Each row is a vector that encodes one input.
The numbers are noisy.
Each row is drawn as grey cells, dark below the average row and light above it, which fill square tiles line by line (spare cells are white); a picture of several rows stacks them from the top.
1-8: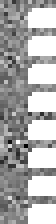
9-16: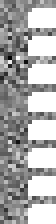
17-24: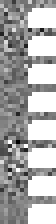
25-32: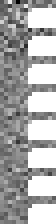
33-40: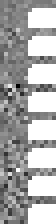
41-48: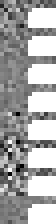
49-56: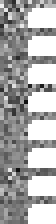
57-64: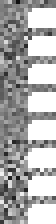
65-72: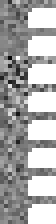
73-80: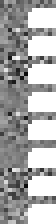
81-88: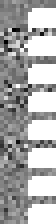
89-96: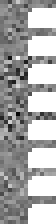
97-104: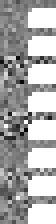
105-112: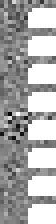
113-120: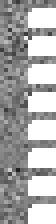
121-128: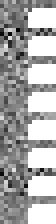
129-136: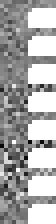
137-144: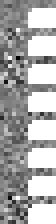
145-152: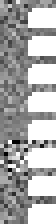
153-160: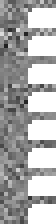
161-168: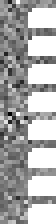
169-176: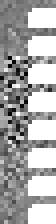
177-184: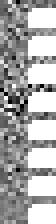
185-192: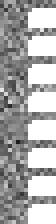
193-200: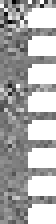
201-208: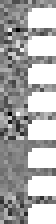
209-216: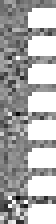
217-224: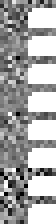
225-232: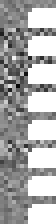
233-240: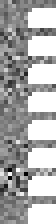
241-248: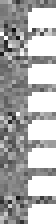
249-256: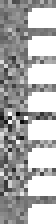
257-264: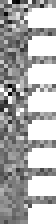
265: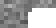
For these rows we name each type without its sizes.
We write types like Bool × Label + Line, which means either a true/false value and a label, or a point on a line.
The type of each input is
Bool × List(Circle).
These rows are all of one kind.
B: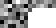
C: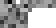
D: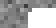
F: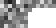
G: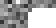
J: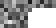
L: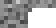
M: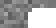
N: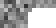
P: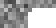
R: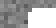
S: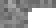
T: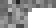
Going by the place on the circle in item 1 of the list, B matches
L, M, S and T.
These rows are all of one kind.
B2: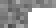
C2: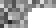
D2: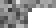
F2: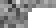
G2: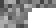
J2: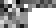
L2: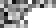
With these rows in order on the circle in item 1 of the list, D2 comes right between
C2 and F2.
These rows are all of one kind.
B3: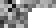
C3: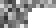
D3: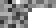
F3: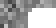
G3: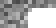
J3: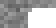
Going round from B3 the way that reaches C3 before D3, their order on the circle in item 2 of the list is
B3, C3, F3, J3, G3, D3.
